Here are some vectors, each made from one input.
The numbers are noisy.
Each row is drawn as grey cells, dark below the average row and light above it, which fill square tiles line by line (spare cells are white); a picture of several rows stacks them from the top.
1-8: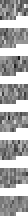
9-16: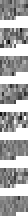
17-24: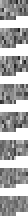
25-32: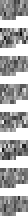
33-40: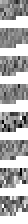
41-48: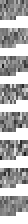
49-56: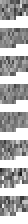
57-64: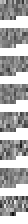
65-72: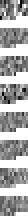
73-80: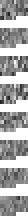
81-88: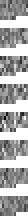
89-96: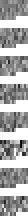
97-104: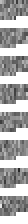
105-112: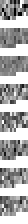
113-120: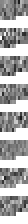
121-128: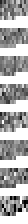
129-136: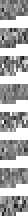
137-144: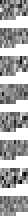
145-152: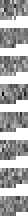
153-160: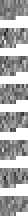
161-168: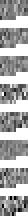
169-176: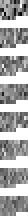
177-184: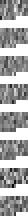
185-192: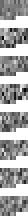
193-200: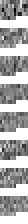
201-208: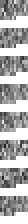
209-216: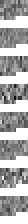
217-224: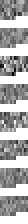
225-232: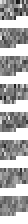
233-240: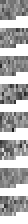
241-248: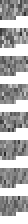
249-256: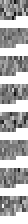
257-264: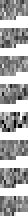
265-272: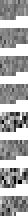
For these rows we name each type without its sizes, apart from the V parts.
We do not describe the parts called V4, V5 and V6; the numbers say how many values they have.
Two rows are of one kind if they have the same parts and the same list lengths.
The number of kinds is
3.
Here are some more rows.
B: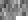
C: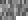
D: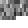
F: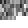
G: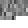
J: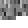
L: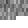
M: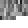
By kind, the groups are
B, L
C, F, M
D, G, J

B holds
a point on a circle and a value of V4.
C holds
a label.
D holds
a point on a circle, a true/false value, a value of V5 and a value of V6.
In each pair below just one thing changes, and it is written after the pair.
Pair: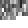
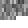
the true/false value
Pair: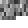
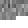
the value of V6
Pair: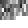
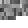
the value of V6
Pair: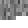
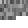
the place on the circle
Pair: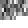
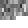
the value of V6
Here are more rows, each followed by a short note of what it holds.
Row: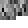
a label
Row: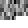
a point on a circle, a true/false value, a value of V5 and a value of V6
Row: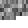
a point on a circle and a value of V4
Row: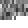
a label
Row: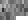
a label
